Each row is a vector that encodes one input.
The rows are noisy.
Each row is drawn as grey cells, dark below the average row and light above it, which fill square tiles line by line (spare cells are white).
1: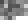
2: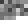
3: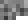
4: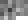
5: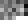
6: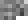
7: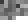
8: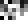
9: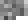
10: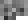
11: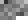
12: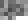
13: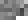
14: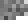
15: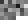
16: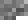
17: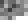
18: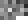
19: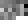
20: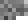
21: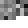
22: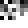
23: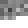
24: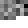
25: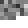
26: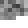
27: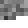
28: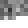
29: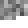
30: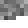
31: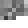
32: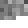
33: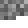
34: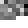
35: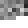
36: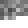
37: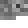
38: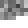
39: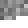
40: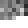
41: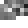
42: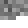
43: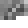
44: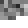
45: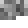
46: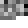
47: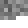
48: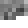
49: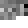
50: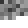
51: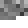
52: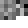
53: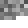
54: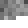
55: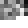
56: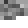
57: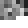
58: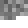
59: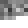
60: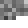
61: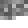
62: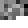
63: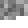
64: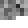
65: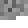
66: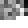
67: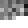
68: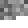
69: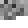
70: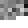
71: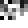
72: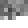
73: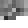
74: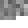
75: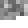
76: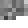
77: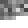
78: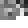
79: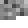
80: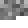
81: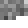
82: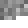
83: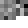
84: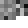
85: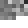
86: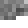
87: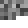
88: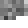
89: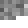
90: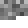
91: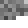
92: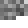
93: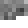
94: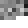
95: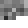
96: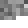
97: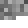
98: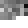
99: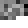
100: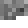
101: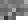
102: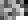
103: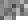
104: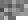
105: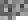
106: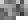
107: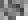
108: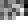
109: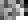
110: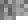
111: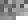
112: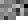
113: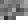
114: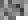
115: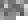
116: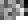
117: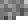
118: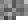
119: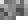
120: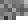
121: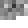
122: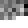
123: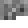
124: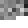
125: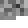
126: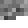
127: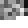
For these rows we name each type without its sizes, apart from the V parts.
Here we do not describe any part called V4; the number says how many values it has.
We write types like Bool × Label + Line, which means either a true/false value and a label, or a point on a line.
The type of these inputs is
List(Bool × V4 + Line).
